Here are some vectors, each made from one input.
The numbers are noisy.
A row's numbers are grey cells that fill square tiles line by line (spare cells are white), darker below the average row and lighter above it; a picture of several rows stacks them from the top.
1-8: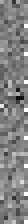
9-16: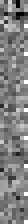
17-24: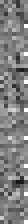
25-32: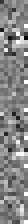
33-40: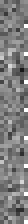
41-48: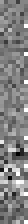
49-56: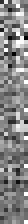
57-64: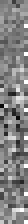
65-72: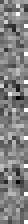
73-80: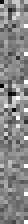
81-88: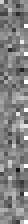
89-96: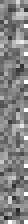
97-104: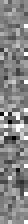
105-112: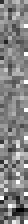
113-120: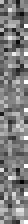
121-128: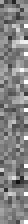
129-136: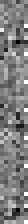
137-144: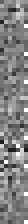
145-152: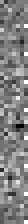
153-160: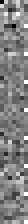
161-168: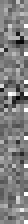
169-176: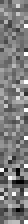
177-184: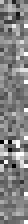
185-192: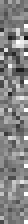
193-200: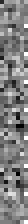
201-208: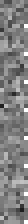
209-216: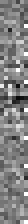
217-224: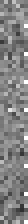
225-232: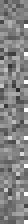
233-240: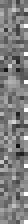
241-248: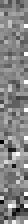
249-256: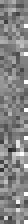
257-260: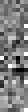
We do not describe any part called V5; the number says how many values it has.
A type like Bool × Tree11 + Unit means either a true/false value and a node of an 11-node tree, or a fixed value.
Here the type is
Bool × Label7 × V5.
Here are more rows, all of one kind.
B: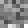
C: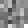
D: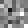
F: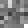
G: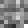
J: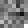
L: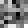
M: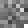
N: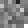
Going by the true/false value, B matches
G and J.
